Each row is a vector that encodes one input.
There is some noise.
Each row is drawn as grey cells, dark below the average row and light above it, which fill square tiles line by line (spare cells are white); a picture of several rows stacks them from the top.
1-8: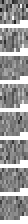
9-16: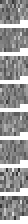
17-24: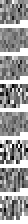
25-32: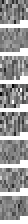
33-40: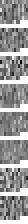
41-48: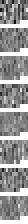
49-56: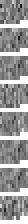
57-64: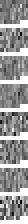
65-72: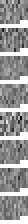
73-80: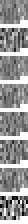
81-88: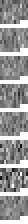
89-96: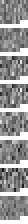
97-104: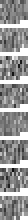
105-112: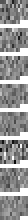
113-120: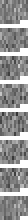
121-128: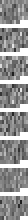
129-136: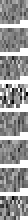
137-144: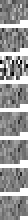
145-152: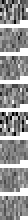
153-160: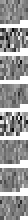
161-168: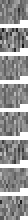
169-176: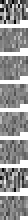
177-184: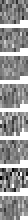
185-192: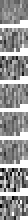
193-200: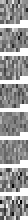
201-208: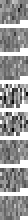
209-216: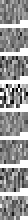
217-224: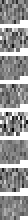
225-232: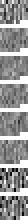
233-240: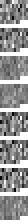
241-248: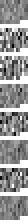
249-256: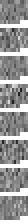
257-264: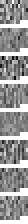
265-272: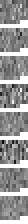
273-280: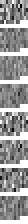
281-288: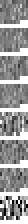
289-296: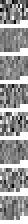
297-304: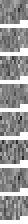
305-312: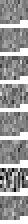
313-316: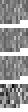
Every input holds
a point on a 6-point circle, a node of a 7-node tree and a node of a 19-node tree.
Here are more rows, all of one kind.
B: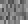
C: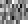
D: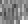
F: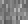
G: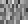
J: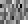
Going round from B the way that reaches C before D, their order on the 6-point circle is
B, C, J, G, F, D.
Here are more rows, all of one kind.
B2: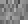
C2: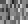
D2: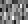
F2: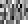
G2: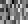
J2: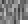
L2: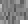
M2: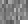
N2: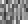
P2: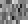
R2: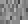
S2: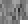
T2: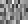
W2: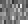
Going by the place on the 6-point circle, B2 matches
D2, R2 and T2.
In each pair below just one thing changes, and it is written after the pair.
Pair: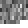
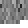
the place on the 6-point circle
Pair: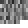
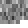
the node of one of the two trees
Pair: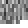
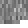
the node of one of the two trees
